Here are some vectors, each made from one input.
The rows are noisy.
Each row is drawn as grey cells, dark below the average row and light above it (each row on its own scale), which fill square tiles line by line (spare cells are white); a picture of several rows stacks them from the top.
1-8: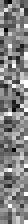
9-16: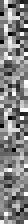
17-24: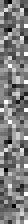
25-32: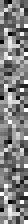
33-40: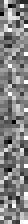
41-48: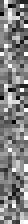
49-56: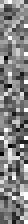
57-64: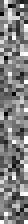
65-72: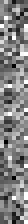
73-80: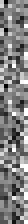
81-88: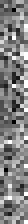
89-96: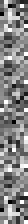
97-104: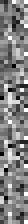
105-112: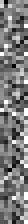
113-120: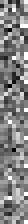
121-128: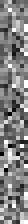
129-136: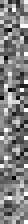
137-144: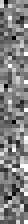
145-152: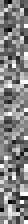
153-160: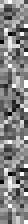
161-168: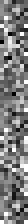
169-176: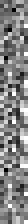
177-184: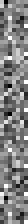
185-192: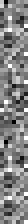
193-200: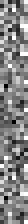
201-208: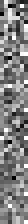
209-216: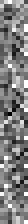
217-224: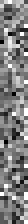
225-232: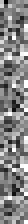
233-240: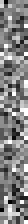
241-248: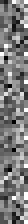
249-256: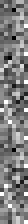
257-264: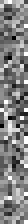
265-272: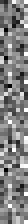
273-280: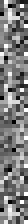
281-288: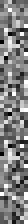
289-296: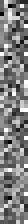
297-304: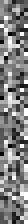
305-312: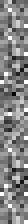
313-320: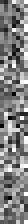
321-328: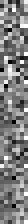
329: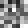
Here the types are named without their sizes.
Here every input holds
a label.
